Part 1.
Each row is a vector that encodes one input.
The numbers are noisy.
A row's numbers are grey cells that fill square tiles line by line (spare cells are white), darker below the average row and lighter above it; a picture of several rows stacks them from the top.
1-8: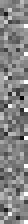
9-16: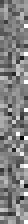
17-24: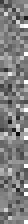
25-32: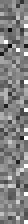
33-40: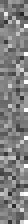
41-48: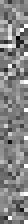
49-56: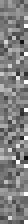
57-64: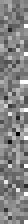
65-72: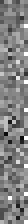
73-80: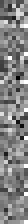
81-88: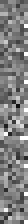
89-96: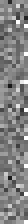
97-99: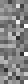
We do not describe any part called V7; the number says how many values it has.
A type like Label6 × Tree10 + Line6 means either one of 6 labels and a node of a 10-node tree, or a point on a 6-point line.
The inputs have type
Bool × V7 + Circle9 + Unit.
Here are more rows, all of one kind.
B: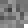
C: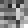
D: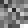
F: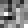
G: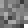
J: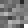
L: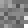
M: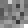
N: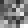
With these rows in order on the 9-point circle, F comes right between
C and M.
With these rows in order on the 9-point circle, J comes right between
G and N.
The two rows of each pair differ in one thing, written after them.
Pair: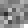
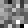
the true/false value
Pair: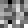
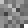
the value of V7
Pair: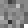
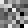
the true/false value
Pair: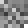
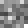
the true/false value
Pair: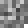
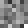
the true/false value
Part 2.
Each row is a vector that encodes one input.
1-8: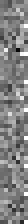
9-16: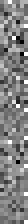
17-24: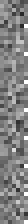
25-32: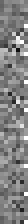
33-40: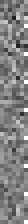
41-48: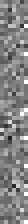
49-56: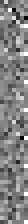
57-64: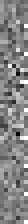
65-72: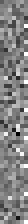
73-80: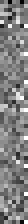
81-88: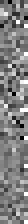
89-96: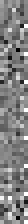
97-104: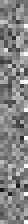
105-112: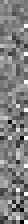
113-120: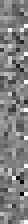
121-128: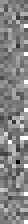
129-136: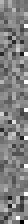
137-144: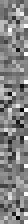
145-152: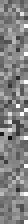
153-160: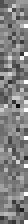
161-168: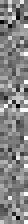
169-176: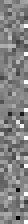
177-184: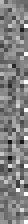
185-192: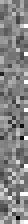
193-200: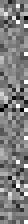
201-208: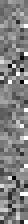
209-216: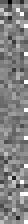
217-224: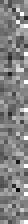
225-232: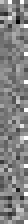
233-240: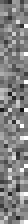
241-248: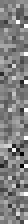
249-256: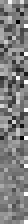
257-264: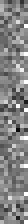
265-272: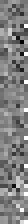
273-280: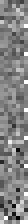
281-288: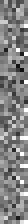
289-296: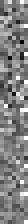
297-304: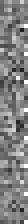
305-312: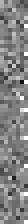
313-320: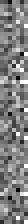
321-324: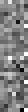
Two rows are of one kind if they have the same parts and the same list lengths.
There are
2 kinds of row.
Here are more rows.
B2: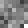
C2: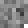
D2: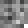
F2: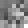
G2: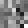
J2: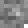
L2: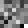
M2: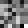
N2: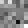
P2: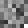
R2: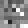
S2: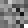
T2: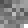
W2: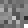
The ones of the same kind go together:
B2, C2, D2, F2, G2, J2, L2, N2, P2, R2, T2
M2, S2, W2

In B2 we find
a point on a 6-point circle, a point on a 9-point circle and a true/false value.
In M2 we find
a point on a 9-point circle.
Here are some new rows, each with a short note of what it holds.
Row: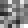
a point on a 6-point circle, a point on a 9-point circle and a true/false value
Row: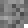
a point on a 9-point circle
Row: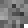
a point on a 9-point circle
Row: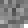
a point on a 9-point circle
